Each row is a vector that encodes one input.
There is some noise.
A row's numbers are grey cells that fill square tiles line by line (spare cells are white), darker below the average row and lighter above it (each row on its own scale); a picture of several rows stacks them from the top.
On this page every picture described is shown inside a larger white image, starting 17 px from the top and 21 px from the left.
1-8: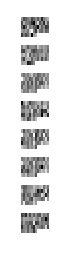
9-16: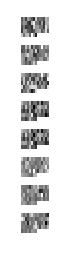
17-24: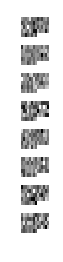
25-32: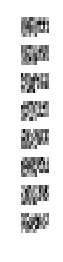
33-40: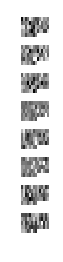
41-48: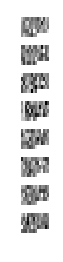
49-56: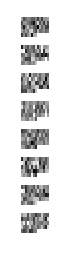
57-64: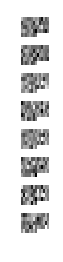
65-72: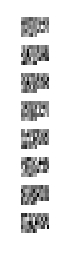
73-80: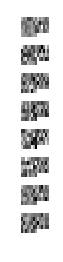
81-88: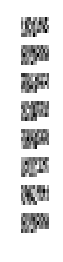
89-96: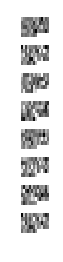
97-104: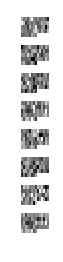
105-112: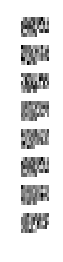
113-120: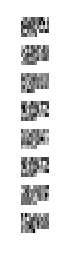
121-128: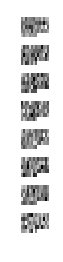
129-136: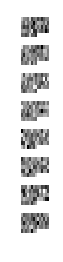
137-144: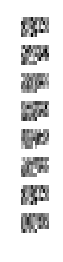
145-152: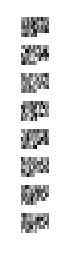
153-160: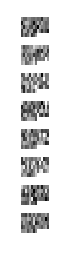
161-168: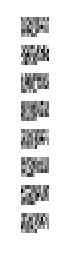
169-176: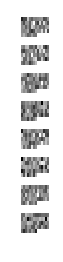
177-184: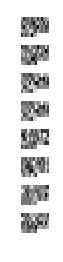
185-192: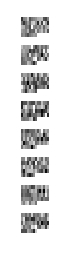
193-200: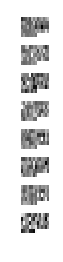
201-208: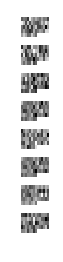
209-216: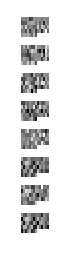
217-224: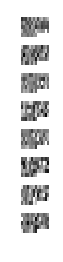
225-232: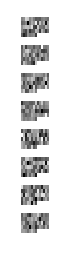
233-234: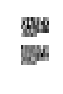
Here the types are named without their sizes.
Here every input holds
a label, together with a list of points on a circle.
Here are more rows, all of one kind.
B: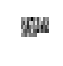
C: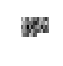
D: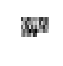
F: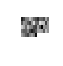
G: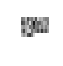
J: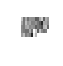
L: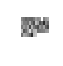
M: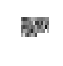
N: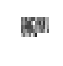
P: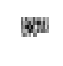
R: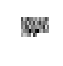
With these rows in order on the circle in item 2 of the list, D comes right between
B and F.
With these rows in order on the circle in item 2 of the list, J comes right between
F and M.
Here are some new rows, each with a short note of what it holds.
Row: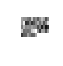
a label, together with a list of one item
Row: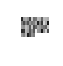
a label, together with a list of two items
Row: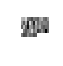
a label, together with a list of one item
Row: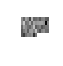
a label, together with a list of one item
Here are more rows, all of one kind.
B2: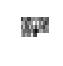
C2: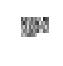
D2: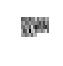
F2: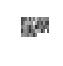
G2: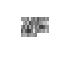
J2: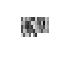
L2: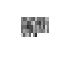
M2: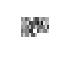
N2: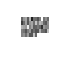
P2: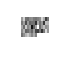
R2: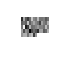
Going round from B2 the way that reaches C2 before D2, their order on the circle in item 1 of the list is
B2, J2, G2, P2, M2, R2, C2, N2, D2, F2, L2.
